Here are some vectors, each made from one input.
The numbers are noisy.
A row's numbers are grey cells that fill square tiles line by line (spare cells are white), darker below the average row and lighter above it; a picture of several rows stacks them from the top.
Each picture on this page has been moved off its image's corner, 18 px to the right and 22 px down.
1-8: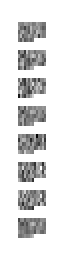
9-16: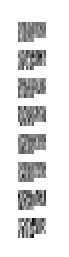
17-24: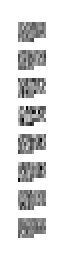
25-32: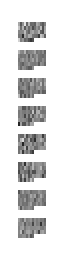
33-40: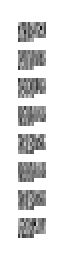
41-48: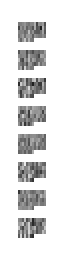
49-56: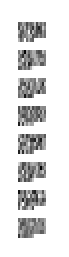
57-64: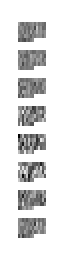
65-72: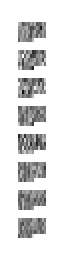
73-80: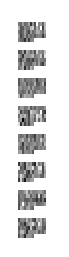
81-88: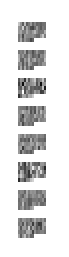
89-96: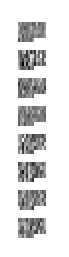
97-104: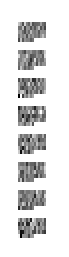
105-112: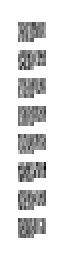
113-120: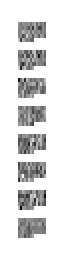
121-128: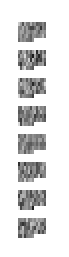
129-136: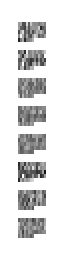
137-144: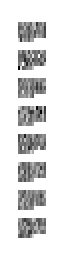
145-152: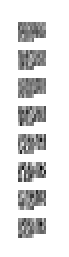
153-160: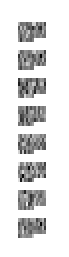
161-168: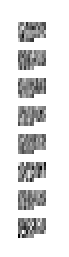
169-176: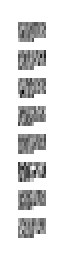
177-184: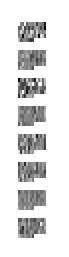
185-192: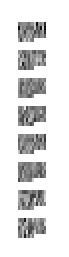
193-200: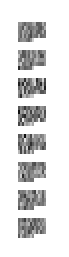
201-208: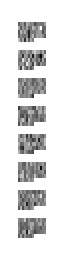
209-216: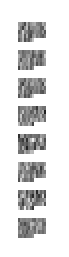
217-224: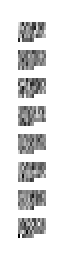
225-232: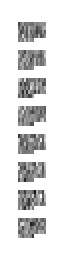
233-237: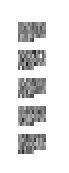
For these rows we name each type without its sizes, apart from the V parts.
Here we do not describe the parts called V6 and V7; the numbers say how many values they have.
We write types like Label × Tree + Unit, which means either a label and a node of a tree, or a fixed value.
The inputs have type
Bool × (Circle + V7) × V6 + Line.
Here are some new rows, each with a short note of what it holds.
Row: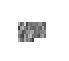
a point on a line
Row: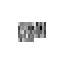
a point on a circle, a true/false value and a value of V6
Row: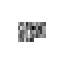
a point on a line
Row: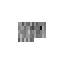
a true/false value, a value of V6 and a value of V7
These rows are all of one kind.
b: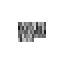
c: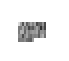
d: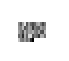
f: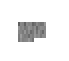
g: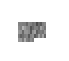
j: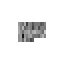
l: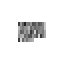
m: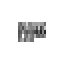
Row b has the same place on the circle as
c and g.
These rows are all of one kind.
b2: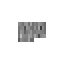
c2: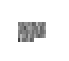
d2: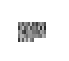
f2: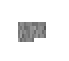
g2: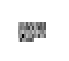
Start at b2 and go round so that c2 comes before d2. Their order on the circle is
b2, c2, f2, d2, g2.
